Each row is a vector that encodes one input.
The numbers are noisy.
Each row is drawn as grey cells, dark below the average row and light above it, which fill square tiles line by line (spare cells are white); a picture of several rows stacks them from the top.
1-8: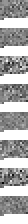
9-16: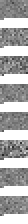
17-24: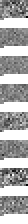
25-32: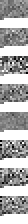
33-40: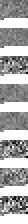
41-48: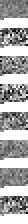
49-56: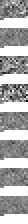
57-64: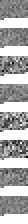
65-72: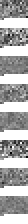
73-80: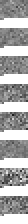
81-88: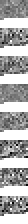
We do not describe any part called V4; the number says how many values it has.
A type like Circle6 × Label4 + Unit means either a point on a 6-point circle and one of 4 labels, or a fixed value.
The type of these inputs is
List2(Bool × V4).
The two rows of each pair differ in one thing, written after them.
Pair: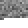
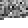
the value of V4 in item 2 of the list
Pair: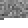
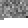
the value of V4 in item 2 of the list
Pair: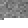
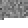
the value of V4 in item 1 of the list
